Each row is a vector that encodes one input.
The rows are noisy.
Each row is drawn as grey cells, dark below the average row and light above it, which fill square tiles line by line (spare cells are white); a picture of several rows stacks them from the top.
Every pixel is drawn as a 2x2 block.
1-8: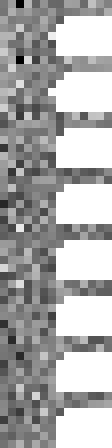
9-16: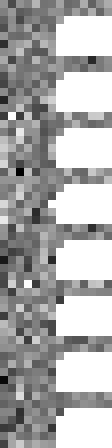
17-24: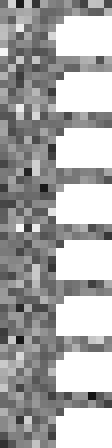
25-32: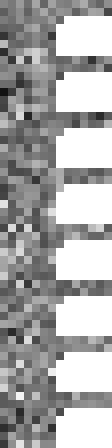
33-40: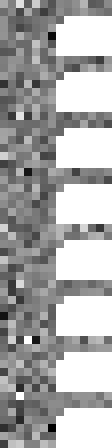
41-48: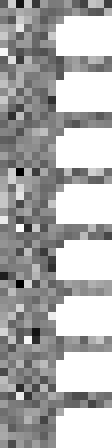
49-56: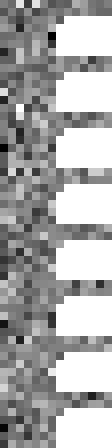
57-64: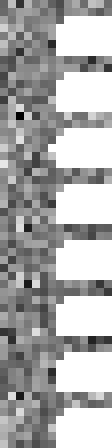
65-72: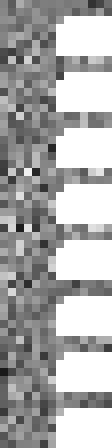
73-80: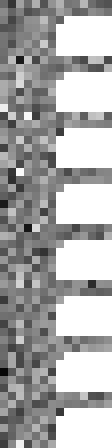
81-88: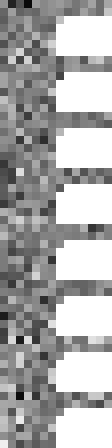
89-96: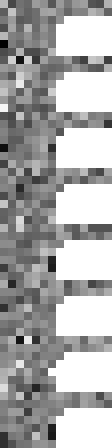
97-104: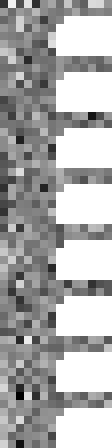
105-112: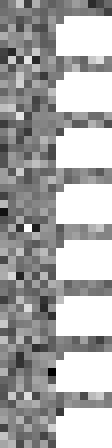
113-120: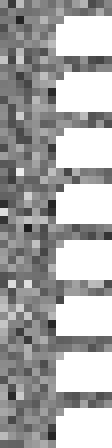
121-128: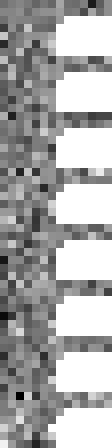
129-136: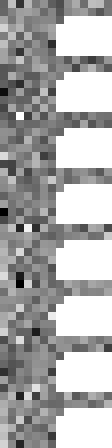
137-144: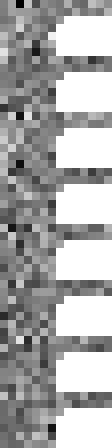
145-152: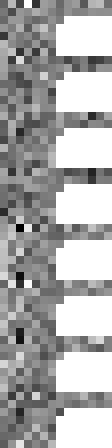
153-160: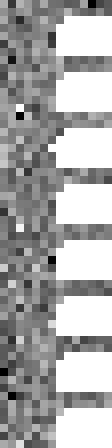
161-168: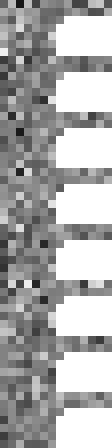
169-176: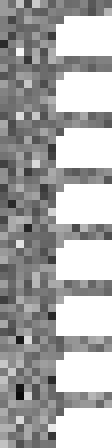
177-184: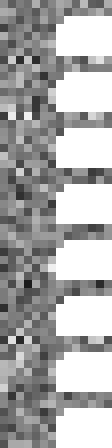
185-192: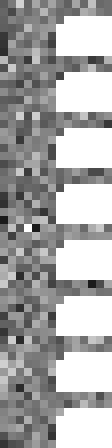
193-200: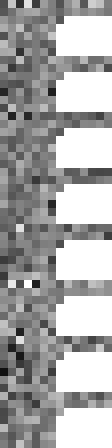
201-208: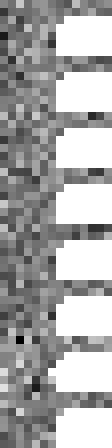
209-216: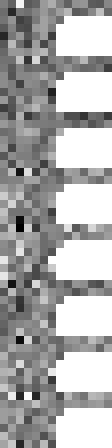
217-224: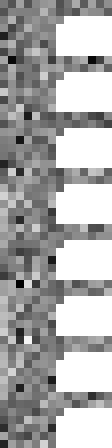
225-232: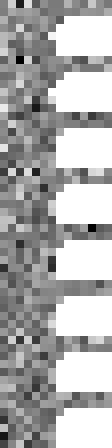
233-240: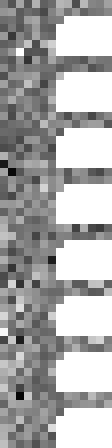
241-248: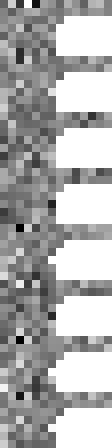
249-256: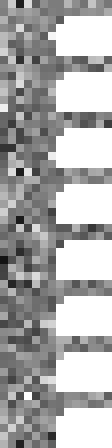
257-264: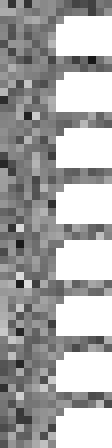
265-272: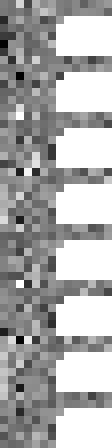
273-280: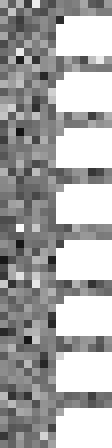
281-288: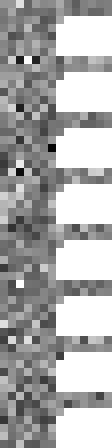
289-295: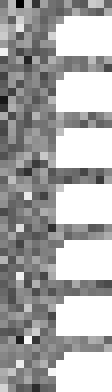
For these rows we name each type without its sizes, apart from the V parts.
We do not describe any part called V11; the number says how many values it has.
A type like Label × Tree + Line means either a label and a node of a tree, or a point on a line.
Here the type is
Label × (Label × Label + Unit) × Line × V11.
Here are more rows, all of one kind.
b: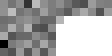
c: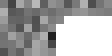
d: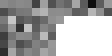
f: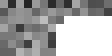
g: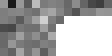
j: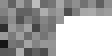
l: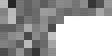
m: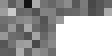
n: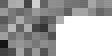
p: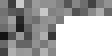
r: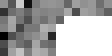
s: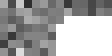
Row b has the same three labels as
j and n.
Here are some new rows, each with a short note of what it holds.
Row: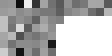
a label, a point on a line and a value of V11
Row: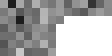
three labels, a point on a line and a value of V11
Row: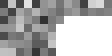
a label, a point on a line and a value of V11
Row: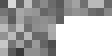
a label, a point on a line and a value of V11
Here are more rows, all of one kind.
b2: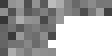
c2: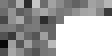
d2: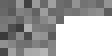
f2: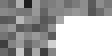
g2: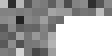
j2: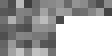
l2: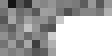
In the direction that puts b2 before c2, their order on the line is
g2, b2, f2, j2, d2, c2, l2.
